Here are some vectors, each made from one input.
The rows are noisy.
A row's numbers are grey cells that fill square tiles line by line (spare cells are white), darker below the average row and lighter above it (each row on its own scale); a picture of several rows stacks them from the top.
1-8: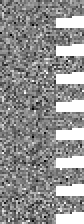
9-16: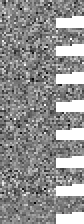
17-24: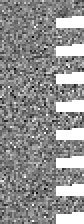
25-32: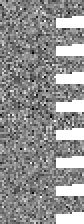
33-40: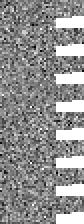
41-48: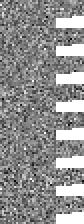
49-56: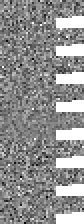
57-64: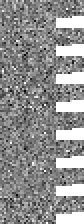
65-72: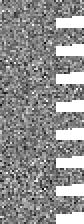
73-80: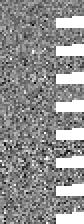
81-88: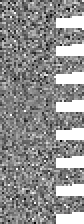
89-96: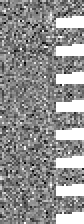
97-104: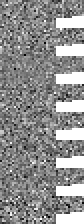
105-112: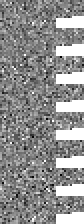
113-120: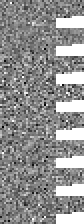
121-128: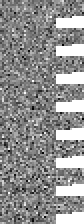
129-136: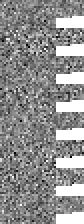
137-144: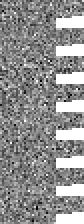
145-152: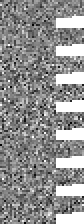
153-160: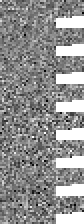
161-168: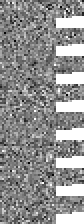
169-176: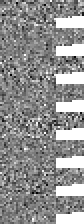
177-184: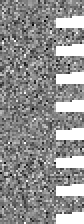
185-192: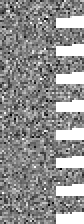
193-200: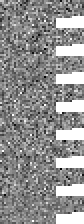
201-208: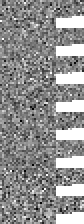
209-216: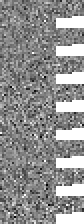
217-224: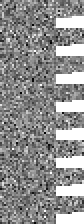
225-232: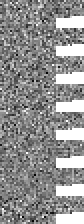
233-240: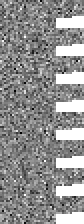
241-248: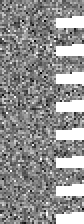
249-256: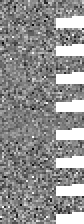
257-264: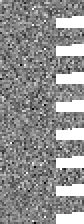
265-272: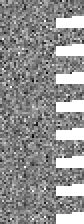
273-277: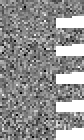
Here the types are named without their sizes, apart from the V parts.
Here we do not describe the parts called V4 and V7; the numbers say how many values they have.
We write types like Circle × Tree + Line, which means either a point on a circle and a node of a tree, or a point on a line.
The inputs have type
(Circle × Line × V7 + V4) × (Tree × Tree + Unit).
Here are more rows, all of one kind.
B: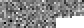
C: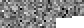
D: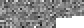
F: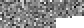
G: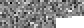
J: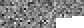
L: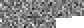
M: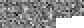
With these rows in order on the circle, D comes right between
C and M.
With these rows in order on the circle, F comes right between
B and G.
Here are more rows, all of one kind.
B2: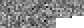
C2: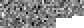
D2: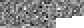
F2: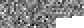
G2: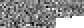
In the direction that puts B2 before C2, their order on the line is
F2, B2, C2, D2, G2.
